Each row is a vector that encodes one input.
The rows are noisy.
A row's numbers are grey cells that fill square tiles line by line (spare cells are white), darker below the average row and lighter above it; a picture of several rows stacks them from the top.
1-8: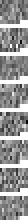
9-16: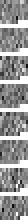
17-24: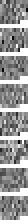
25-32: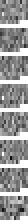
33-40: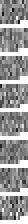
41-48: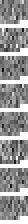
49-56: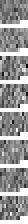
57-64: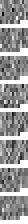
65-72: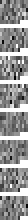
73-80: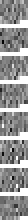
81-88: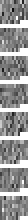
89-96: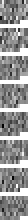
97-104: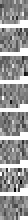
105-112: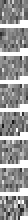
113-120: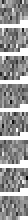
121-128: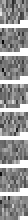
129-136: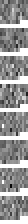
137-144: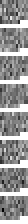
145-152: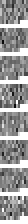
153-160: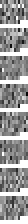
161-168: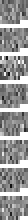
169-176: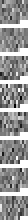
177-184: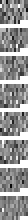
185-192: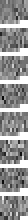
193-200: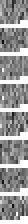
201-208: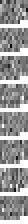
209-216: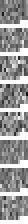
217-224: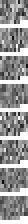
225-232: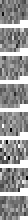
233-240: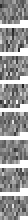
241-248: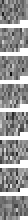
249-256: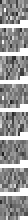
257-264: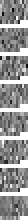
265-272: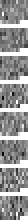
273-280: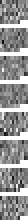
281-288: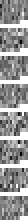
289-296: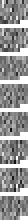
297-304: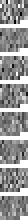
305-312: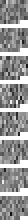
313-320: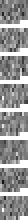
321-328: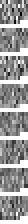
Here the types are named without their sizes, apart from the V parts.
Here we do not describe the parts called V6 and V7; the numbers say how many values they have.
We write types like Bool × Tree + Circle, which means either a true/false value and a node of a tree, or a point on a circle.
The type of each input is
Bool × ((Circle + Unit) × V7 + V6).
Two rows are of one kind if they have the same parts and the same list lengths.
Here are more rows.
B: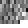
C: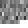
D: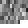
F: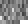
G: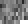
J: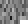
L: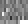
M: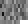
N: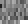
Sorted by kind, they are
B, D
C, G, L, N
F, J, M

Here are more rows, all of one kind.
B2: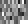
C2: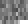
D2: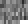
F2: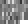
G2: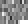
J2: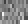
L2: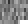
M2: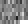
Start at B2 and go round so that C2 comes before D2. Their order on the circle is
B2, J2, L2, C2, M2, D2, F2, G2.
